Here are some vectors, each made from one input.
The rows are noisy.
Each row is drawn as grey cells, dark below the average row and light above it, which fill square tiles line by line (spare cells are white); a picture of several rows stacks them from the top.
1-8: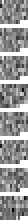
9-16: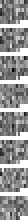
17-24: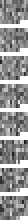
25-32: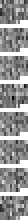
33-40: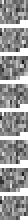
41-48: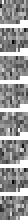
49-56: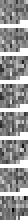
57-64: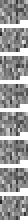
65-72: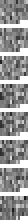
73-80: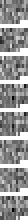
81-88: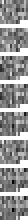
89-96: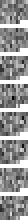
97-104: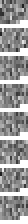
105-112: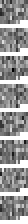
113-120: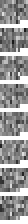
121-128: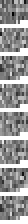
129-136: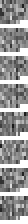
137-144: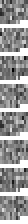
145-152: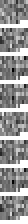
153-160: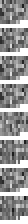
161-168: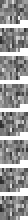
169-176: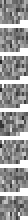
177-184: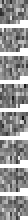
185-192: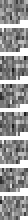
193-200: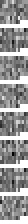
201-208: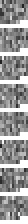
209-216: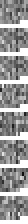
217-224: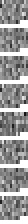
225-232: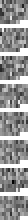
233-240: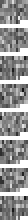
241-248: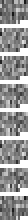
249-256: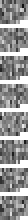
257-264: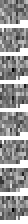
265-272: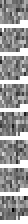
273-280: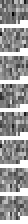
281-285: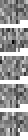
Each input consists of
either a point on an 8-point line, or a point on a 12-point line.
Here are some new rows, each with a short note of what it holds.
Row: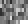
a point on an 8-point line
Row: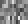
a point on a 12-point line
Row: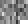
a point on a 12-point line
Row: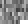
a point on a 12-point line
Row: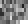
a point on an 8-point line
